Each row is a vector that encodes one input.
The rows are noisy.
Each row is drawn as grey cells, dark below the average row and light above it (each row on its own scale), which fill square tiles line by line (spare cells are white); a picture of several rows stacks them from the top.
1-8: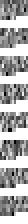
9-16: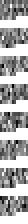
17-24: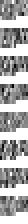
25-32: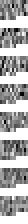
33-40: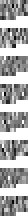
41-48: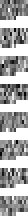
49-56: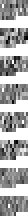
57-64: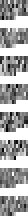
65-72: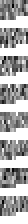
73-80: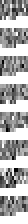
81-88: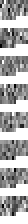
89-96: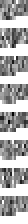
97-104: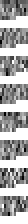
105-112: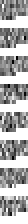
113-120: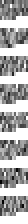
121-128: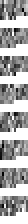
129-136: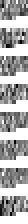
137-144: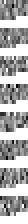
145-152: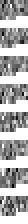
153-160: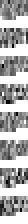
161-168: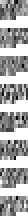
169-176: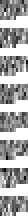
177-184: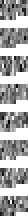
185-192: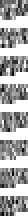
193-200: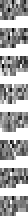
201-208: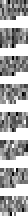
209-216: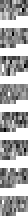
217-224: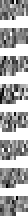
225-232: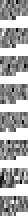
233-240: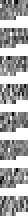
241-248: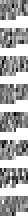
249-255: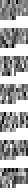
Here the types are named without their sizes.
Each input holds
a point on a line, together with either a point on a line, or five true/false values.
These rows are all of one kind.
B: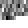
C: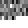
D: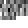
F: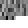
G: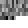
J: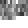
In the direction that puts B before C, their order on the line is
J, B, D, F, G, C.
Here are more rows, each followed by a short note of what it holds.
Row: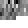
a point on a line and five true/false values
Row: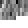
a point on a line and five true/false values
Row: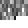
a point on each of two lines
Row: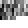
a point on a line and five true/false values
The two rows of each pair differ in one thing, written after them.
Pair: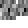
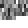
the place on the line
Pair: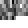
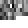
one of the five true/false values
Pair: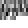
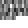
the place on the line
